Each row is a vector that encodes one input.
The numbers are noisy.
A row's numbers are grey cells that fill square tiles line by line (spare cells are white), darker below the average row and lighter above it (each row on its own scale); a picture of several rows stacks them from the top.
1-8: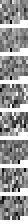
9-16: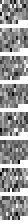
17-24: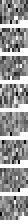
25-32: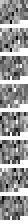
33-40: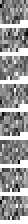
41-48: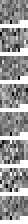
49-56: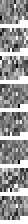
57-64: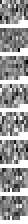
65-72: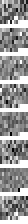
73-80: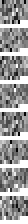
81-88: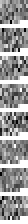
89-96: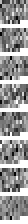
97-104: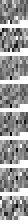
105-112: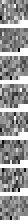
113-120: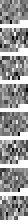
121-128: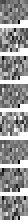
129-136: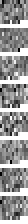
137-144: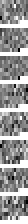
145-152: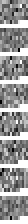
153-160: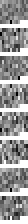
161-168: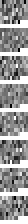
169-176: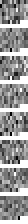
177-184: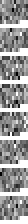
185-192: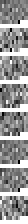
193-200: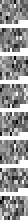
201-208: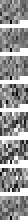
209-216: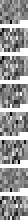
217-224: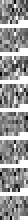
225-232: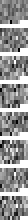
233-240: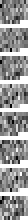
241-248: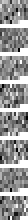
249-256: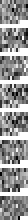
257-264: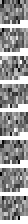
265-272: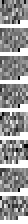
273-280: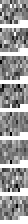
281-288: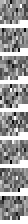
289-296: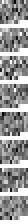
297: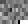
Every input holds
either a point on an 11-point circle and one of 8 labels, or one of 9 labels and a true/false value.
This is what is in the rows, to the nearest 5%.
About 55% of them hold a point on an 11-point circle and one of 8 labels. The rest hold one of 9 labels and a true/false value.
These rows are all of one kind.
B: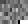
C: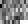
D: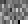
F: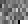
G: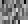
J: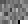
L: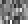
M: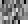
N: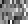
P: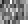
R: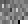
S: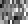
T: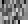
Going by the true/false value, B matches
D, F, J and R.
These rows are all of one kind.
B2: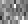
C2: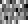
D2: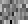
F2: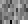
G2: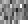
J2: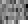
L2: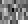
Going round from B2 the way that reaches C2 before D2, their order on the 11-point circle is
B2, J2, C2, G2, D2, F2, L2.
